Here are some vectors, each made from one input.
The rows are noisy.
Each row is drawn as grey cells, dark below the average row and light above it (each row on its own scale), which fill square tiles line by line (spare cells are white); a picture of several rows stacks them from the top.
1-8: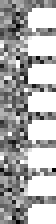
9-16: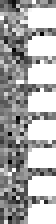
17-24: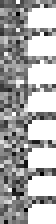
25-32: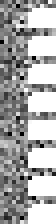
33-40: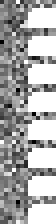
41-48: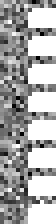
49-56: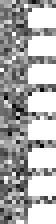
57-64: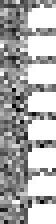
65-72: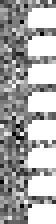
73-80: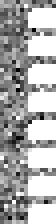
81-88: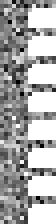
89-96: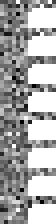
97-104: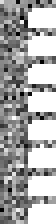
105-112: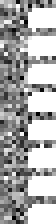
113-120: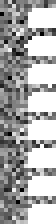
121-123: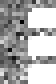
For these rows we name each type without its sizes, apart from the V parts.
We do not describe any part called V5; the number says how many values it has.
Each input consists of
a list of items, each a true/false value and a value of V5.
